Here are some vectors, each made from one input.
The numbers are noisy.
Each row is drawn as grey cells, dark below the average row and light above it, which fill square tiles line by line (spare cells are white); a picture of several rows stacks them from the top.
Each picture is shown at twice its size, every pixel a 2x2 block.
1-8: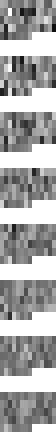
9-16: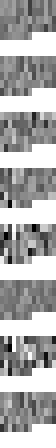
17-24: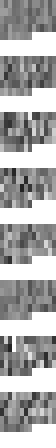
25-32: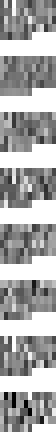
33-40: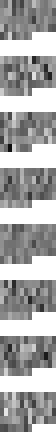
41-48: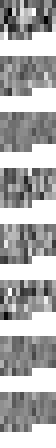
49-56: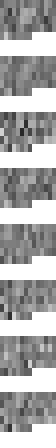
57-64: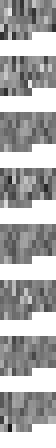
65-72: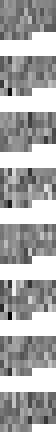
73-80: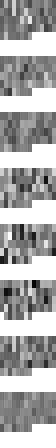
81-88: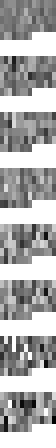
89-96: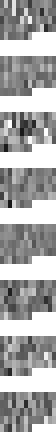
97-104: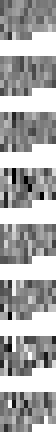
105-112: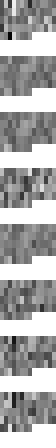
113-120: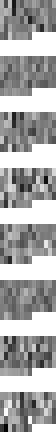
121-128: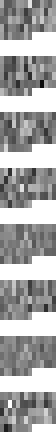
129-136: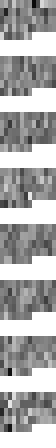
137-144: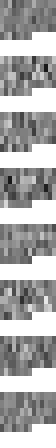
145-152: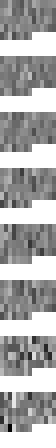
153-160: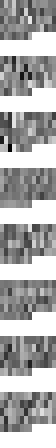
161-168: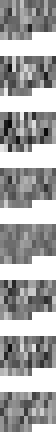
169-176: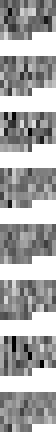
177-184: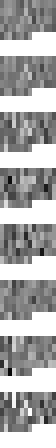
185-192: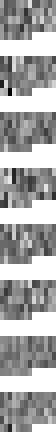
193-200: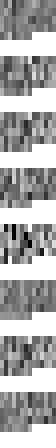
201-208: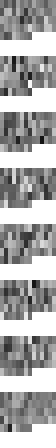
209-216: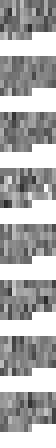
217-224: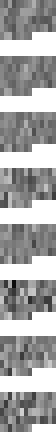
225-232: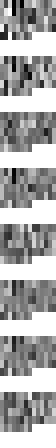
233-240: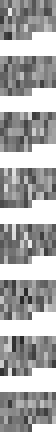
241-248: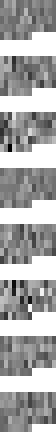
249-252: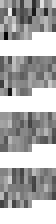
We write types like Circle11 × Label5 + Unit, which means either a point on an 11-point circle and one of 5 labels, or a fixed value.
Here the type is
Circle9.
